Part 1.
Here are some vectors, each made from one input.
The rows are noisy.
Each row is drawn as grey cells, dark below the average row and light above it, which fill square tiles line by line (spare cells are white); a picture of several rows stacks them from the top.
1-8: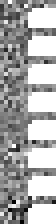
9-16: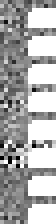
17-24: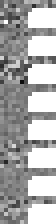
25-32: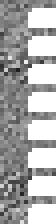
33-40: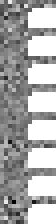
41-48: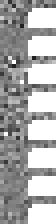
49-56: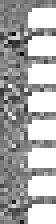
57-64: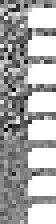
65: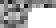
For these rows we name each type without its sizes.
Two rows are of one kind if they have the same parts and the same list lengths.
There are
3 kinds of row.
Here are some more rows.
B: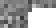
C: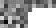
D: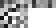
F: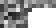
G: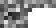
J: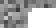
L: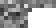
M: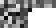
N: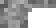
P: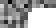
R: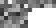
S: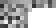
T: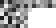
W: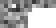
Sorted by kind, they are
B, F, G, M, P, T, W
C, J, L, R
D, N, S

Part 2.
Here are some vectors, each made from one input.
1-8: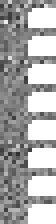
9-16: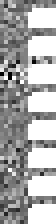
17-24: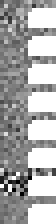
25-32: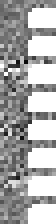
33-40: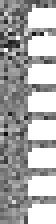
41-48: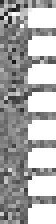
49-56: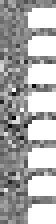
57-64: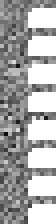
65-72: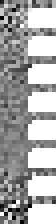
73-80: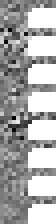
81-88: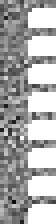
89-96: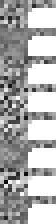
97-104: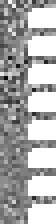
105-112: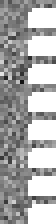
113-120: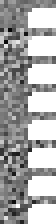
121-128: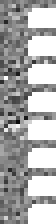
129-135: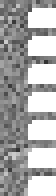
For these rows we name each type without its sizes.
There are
3 kinds of row.
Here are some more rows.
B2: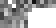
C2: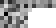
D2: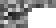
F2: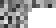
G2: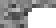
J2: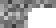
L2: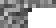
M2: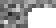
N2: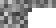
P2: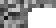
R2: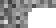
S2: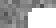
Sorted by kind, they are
B2, D2, G2, J2, N2
C2, M2, P2, R2, S2
F2, L2

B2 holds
a point on a circle.
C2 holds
four true/false values.
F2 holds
a fixed value.
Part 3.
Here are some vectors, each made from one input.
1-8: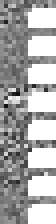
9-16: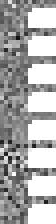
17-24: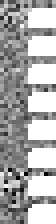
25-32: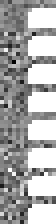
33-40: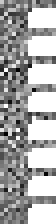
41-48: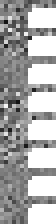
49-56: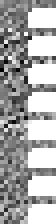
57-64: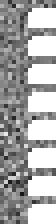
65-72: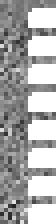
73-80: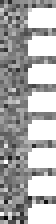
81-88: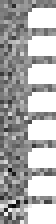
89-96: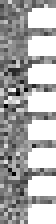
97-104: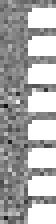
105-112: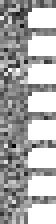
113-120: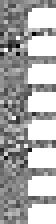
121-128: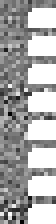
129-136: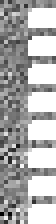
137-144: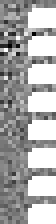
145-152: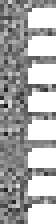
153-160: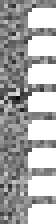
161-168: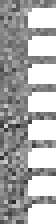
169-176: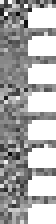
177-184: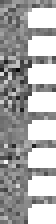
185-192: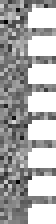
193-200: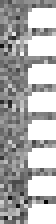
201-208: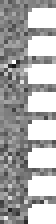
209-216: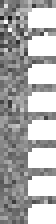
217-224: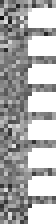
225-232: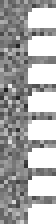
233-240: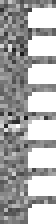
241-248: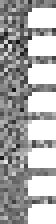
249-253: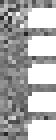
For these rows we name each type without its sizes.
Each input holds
either a point on a circle, or four true/false values.
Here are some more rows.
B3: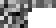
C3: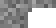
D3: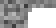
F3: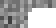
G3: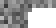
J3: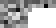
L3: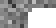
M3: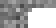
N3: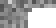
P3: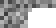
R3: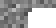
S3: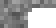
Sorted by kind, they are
B3, G3, M3, S3
C3, D3, F3, J3, L3, N3, P3, R3

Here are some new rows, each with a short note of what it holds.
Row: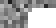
four true/false values
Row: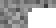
four true/false values
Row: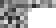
a point on a circle
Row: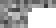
four true/false values
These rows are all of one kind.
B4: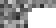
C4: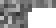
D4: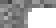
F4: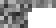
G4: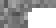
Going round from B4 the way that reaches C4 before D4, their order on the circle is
B4, C4, F4, G4, D4.
